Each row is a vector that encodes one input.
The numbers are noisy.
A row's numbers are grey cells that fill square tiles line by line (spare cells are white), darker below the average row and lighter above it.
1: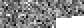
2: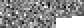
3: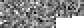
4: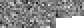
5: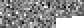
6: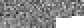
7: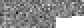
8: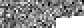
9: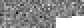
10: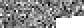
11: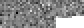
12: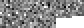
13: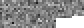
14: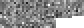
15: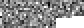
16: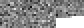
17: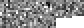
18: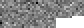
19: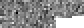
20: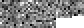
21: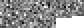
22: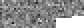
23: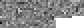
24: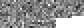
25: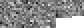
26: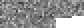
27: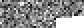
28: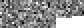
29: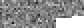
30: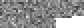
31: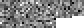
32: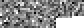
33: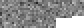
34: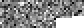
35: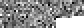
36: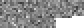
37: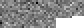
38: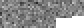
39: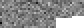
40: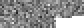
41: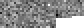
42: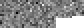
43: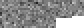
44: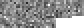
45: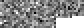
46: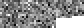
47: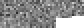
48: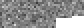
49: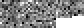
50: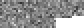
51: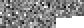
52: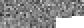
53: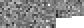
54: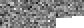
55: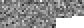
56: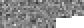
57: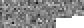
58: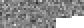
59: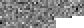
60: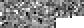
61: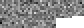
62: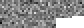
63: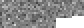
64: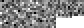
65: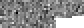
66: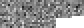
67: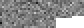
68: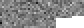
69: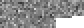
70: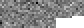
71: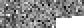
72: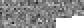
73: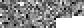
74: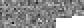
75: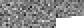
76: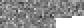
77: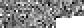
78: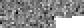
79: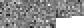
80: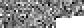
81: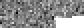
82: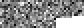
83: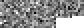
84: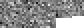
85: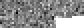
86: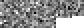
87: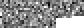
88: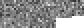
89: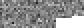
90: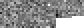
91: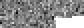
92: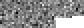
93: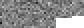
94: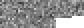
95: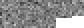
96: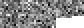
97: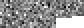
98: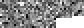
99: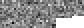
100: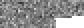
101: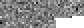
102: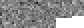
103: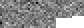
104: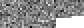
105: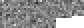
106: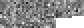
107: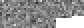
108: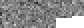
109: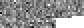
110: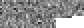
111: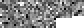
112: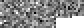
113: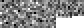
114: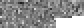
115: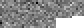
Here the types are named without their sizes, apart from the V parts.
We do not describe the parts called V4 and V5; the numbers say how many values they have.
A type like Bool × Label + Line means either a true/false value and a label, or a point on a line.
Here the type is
(Bool × Line + V4) × V5.
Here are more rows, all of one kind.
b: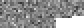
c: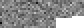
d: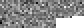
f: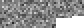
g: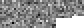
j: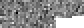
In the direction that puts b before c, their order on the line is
g, b, f, j, c, d.
